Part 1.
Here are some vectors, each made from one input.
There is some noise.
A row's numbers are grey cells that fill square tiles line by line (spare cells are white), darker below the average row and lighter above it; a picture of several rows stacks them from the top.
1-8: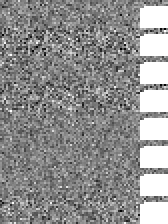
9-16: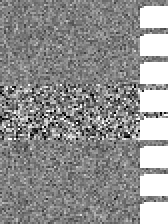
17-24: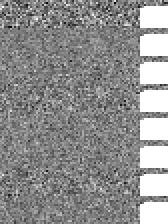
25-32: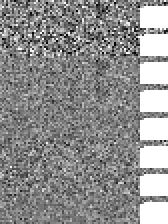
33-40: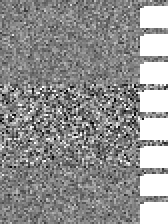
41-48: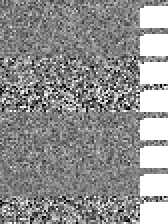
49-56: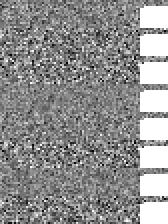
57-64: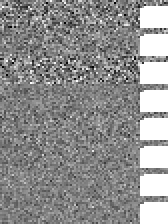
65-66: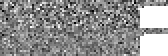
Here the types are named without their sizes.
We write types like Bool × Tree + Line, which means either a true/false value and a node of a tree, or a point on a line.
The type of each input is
List(Line).
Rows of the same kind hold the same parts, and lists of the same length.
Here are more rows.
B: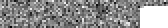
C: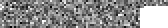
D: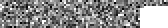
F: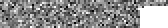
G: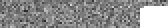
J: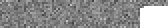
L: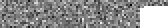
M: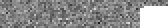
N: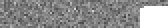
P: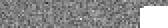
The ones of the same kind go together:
B, L, M
C, D, G, J, N, P
F

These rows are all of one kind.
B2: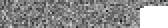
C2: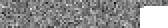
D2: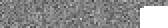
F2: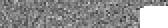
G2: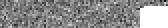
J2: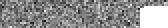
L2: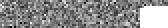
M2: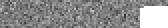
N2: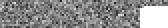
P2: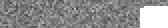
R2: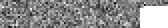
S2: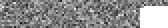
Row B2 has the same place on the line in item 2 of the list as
C2, L2, R2 and S2.
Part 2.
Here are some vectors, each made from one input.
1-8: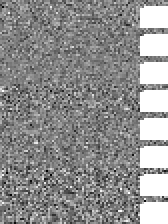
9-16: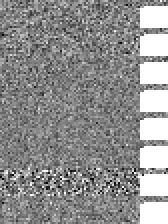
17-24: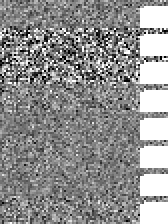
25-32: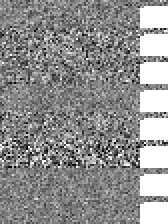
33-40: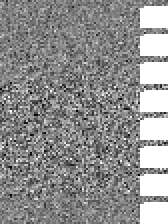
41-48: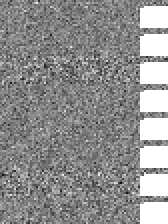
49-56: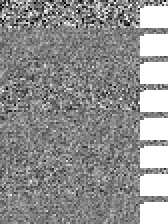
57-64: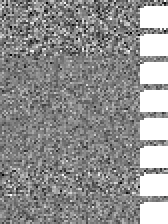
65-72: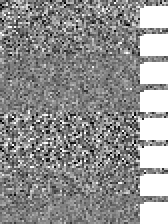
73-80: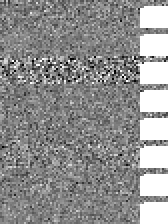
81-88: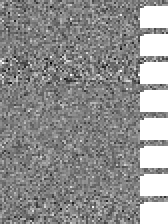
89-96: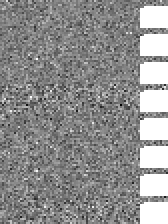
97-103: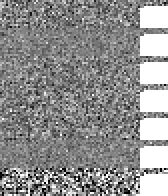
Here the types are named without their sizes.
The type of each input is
List(Line).
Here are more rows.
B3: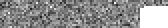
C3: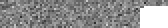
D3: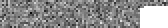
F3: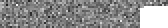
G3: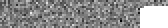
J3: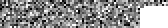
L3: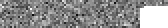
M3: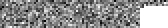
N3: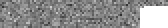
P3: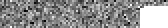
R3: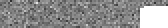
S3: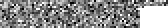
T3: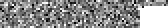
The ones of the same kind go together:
B3, C3, D3, F3, N3, R3
G3, J3, L3, M3, P3
S3, T3

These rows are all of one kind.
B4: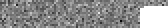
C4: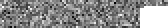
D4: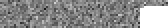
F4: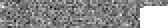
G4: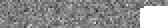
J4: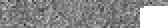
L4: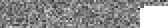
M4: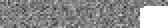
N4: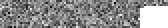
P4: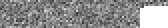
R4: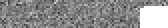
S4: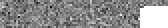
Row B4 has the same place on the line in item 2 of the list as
C4, F4, G4 and J4.
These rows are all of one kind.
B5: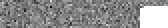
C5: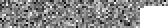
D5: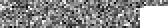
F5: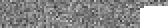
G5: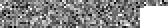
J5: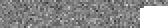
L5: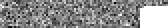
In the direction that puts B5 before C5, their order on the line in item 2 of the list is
D5, J5, F5, B5, L5, G5, C5.
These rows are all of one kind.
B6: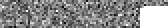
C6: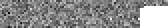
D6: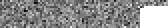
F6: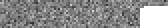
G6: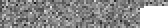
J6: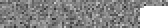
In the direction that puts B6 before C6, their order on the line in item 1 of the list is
B6, J6, G6, C6, D6, F6.
